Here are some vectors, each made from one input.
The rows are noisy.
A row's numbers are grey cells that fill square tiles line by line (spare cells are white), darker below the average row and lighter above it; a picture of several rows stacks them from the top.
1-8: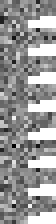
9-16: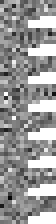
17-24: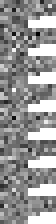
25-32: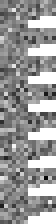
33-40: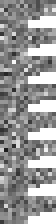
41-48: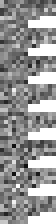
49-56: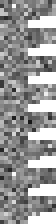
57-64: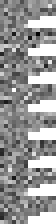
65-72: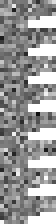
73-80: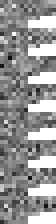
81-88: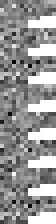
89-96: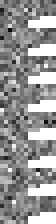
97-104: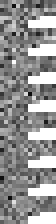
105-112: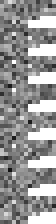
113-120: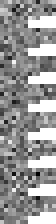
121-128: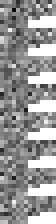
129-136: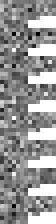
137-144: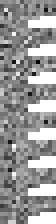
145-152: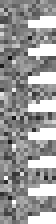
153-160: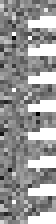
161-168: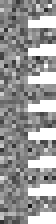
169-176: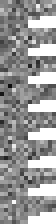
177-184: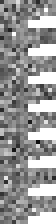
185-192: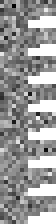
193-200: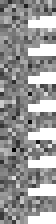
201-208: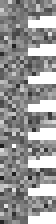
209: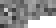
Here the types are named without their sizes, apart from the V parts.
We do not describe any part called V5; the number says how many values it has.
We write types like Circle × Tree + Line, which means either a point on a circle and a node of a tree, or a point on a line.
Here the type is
(Label × Tree + List(V5)) × Line.
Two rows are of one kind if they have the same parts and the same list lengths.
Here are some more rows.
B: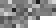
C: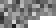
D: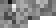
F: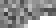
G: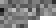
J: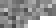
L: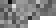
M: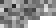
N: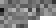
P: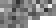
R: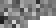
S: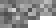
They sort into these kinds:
B, F, J, P
C, M
D, L
G, N, R, S

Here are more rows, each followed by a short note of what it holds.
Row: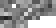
a point on a line, together with the empty list
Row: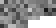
a label, a point on a line and a node of a tree
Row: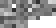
a label, a point on a line and a node of a tree
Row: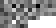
a point on a line, together with a list of one item
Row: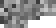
a point on a line, together with a list of one item
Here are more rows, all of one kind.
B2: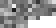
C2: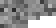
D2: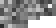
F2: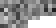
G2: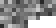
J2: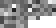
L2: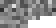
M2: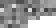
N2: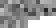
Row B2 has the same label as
C2 and G2.
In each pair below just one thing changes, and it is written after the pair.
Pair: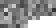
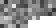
the place on the line
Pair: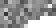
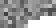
the label
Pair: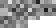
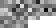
the node of the tree
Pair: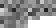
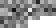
the place on the line
